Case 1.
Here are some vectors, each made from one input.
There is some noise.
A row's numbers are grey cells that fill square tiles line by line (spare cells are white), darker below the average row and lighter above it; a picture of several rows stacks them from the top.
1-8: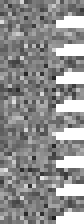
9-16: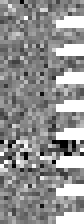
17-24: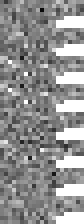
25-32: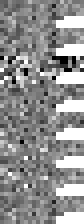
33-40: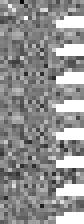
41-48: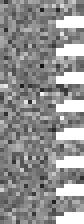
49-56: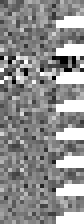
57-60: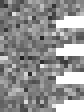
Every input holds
a list of up to two points on a 5-point line.
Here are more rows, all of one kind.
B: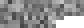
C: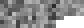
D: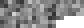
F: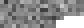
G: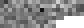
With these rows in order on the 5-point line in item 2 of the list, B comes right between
C and F.
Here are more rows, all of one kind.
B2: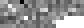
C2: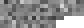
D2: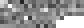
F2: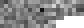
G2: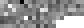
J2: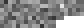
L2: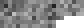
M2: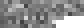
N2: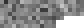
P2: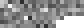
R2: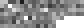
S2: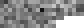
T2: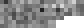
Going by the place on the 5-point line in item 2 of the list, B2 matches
F2, J2, M2 and S2.
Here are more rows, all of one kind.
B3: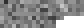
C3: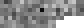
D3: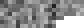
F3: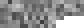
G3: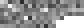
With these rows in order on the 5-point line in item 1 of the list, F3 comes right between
C3 and G3.
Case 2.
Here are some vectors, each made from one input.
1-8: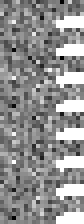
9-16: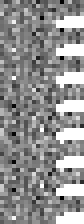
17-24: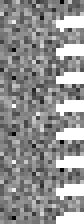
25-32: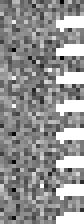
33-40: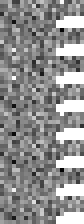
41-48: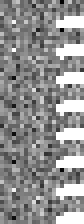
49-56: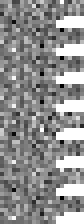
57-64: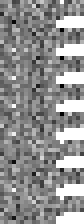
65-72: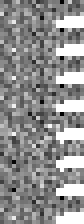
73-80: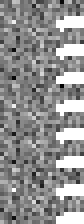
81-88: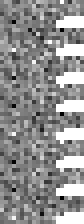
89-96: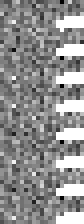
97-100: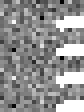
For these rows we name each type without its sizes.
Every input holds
a true/false value, together with either a fixed value, or a node of a tree.
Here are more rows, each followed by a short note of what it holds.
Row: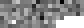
a node of a tree and a true/false value
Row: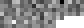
a node of a tree and a true/false value
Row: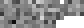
a node of a tree and a true/false value
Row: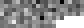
a node of a tree and a true/false value
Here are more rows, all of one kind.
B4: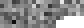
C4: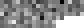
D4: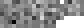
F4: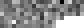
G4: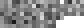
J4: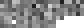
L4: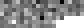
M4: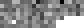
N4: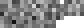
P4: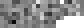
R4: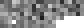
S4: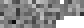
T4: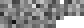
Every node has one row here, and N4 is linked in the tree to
M4 and T4.
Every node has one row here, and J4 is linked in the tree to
D4 and S4.
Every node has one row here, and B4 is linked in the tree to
C4 and P4.
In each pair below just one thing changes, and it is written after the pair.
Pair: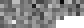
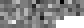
the node of the tree
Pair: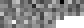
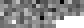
the node of the tree
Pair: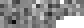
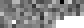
the true/false value
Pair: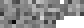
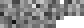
the node of the tree
